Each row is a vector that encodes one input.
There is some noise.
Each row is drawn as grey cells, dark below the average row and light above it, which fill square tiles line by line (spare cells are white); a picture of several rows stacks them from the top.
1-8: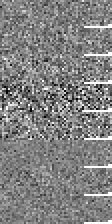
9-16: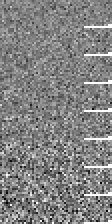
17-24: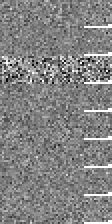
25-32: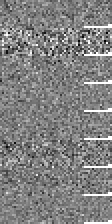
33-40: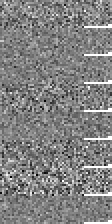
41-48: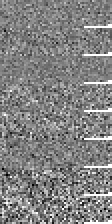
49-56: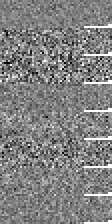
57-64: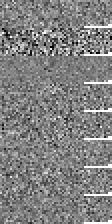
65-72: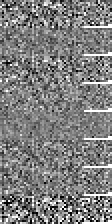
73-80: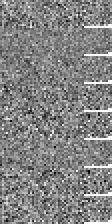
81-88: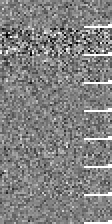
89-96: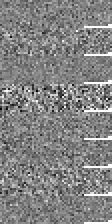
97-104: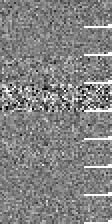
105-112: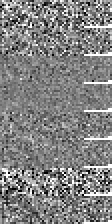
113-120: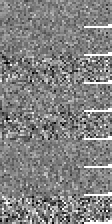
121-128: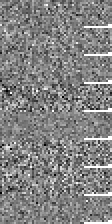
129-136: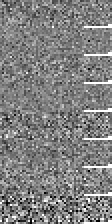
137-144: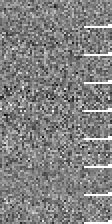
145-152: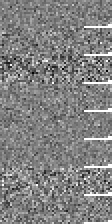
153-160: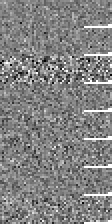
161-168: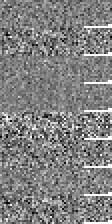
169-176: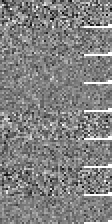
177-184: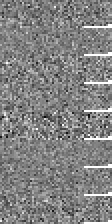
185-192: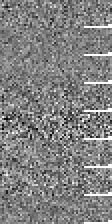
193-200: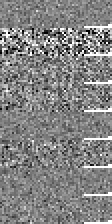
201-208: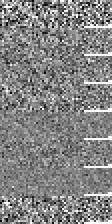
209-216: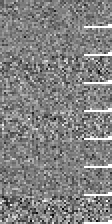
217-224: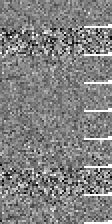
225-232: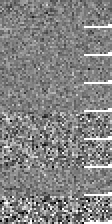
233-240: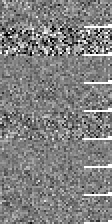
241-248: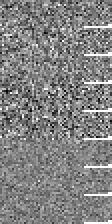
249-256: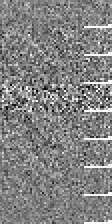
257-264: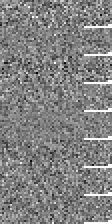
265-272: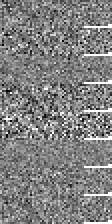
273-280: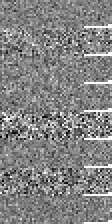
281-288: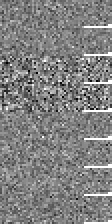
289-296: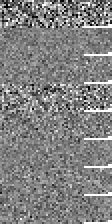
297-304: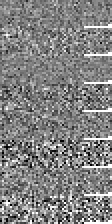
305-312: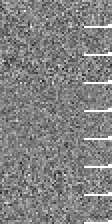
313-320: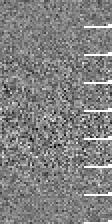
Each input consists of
a point on each of three 8-point circles and a point on a 13-point circle, together with either a point on an 8-point circle, or a fixed value.
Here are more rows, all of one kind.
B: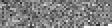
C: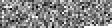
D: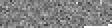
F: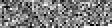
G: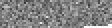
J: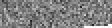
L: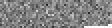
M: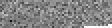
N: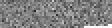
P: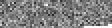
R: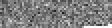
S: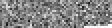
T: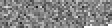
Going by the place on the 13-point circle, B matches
D, G, R and T.
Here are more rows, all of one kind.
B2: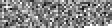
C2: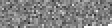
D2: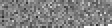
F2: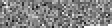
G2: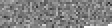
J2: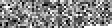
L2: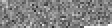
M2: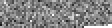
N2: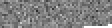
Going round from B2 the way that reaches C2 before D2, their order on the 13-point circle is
B2, C2, G2, F2, L2, M2, D2, J2, N2.
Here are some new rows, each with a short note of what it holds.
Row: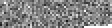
a point on each of four 8-point circles and a point on a 13-point circle
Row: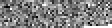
a point on each of four 8-point circles and a point on a 13-point circle
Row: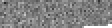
a point on each of four 8-point circles and a point on a 13-point circle
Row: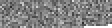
a point on each of three 8-point circles and a point on a 13-point circle
